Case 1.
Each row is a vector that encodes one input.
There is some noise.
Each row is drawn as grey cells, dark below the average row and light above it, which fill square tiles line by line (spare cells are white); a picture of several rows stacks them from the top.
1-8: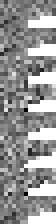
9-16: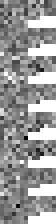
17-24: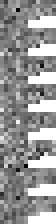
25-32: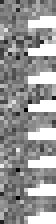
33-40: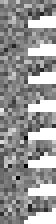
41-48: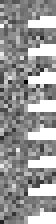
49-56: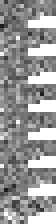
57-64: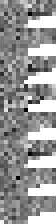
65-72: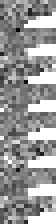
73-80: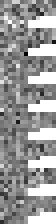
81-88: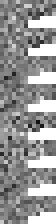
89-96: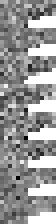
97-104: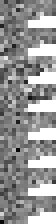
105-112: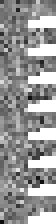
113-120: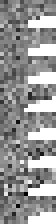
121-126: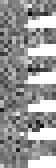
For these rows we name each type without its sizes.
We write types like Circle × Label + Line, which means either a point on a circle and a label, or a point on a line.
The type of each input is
List(Line) + Tree.
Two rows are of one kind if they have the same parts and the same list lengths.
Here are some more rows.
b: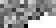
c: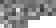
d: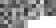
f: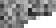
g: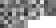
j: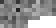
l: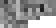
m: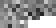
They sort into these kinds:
b, f, m
c, j
d, g
l

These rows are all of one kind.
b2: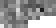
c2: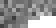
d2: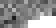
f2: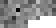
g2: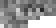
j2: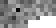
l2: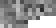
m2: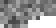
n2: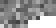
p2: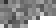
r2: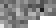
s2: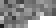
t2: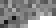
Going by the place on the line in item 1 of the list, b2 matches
g2, l2 and r2.
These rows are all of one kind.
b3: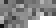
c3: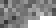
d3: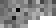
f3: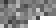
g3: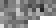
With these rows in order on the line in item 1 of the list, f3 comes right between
d3 and g3.
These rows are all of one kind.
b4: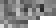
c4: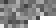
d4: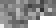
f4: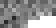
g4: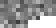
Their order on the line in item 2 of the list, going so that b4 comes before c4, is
g4, b4, c4, f4, d4.
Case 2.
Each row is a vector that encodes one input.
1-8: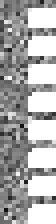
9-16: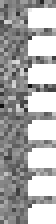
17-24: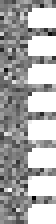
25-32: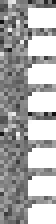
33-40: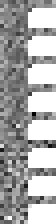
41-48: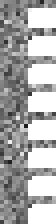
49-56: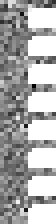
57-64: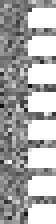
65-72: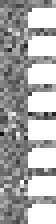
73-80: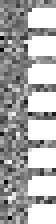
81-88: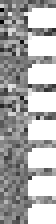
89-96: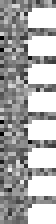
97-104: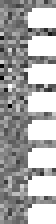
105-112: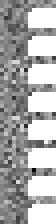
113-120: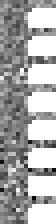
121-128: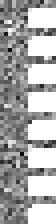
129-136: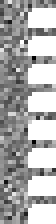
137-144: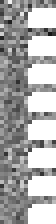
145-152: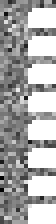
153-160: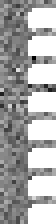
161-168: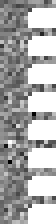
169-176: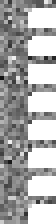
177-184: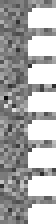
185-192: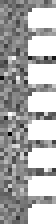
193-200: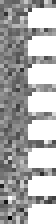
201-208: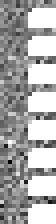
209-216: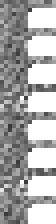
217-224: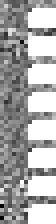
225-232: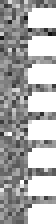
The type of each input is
Circle18 + List2(Circle8).
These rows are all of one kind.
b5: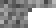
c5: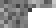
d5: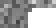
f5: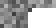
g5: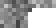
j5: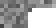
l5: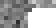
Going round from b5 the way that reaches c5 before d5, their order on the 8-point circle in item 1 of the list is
b5, c5, j5, f5, g5, l5, d5.
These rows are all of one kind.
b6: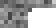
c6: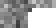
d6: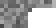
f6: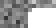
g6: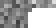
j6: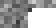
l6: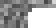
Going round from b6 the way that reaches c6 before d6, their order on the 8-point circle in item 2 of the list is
b6, c6, f6, d6, g6, j6, l6.
